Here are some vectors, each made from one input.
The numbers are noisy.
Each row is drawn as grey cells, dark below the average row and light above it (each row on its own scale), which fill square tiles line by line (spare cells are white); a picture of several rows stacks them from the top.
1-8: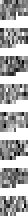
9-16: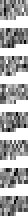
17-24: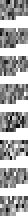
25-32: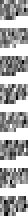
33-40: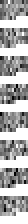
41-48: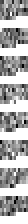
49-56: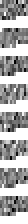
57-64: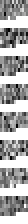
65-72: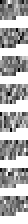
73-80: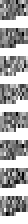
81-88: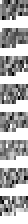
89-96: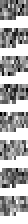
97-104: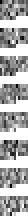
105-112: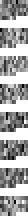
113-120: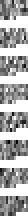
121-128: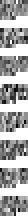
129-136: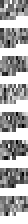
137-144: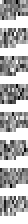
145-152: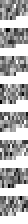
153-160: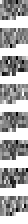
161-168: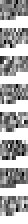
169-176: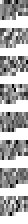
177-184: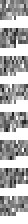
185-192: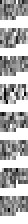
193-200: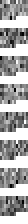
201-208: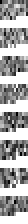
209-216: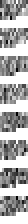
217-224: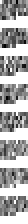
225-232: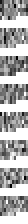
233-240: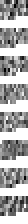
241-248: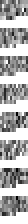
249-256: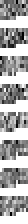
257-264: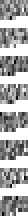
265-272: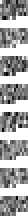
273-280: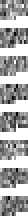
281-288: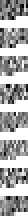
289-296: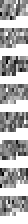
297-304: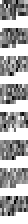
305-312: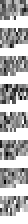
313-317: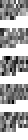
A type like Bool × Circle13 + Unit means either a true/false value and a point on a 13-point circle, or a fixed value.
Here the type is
(Bool × Bool × Bool + Label6) × Label6.
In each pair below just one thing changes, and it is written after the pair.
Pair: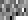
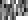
the label
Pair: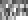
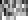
one of the three true/false values
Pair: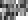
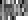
the label
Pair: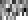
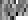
one of the three true/false values
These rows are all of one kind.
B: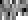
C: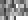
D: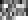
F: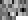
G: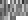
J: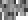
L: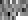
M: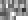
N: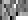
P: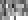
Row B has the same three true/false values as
F, L, M and P.
